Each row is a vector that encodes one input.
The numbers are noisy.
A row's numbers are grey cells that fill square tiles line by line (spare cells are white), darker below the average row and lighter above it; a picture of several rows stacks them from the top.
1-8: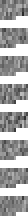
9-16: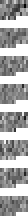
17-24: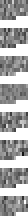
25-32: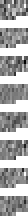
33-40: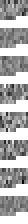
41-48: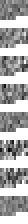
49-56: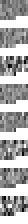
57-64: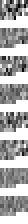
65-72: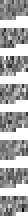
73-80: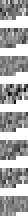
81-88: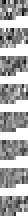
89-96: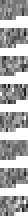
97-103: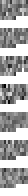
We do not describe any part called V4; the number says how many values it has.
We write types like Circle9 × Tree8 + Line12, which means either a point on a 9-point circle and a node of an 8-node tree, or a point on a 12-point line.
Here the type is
(Bool × V4 + Unit) × Line5.
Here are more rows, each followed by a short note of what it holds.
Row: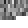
a point on a 5-point line
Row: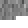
a point on a 5-point line, a true/false value and a value of V4
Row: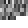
a point on a 5-point line
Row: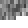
a point on a 5-point line, a true/false value and a value of V4
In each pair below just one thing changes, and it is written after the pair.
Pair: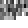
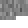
the value of V4
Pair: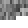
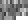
the value of V4
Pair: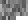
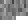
the place on the 5-point line
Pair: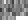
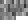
the value of V4
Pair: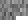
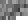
the value of V4
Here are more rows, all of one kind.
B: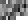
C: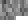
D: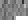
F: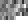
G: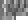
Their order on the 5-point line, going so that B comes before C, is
B, D, C, F, G.
